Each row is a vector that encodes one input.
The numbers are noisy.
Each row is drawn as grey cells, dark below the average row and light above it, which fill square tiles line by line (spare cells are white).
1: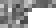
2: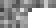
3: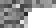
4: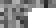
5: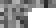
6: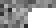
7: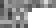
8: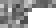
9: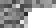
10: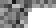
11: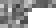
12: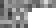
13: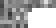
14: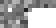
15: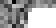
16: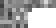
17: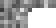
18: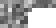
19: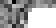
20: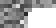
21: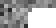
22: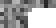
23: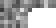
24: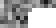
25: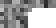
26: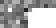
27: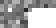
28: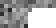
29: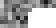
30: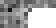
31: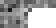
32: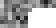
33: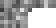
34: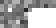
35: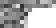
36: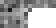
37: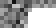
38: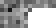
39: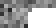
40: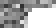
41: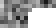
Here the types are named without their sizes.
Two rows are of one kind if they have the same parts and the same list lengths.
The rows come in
2 kinds.
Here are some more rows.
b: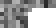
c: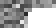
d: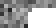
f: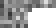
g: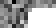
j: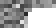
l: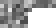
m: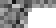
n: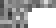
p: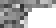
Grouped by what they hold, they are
b, d, f, l, n
c, g, j, m, p

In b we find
three true/false values.
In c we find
a point on a line.
